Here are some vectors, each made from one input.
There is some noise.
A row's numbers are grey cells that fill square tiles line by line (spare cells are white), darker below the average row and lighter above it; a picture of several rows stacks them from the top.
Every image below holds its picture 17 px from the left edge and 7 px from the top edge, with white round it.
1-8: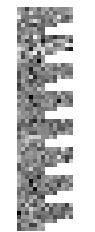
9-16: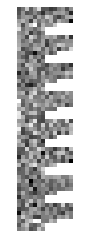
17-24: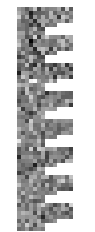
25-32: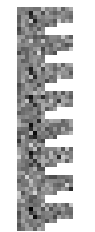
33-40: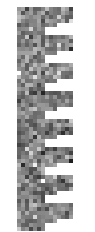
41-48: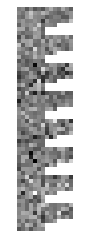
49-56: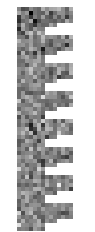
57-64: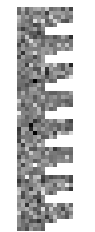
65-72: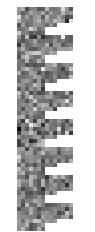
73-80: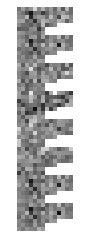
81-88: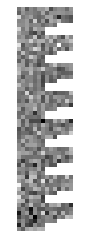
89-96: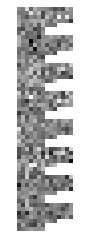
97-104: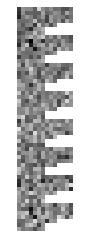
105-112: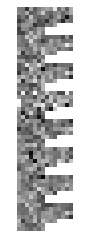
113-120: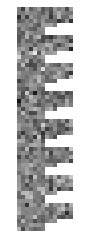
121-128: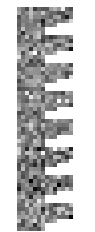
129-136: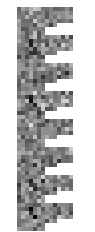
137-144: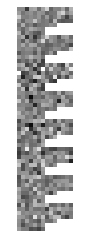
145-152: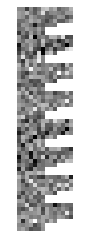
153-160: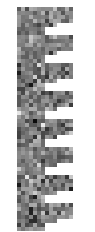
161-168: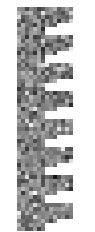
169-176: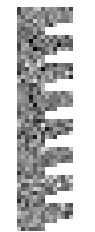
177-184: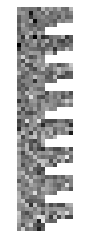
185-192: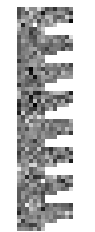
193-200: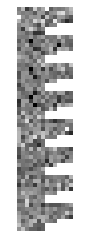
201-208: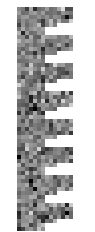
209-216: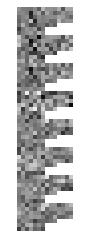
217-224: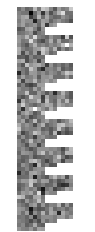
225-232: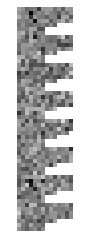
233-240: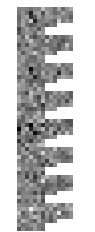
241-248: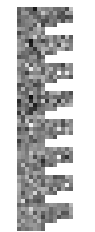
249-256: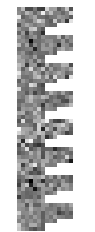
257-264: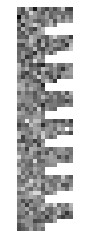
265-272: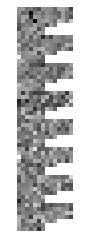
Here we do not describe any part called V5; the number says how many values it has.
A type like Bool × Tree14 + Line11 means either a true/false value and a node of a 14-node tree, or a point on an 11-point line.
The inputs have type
(Bool × Line6 + List2(V5)) × Tree10.
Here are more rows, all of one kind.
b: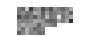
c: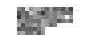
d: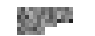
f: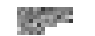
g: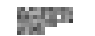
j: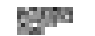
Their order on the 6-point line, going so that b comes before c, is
f, b, g, d, j, c.
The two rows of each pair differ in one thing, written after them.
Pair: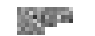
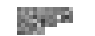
the value of V5 in item 2 of the list
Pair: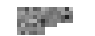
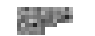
the value of V5 in item 2 of the list
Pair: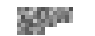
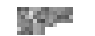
the value of V5 in item 2 of the list
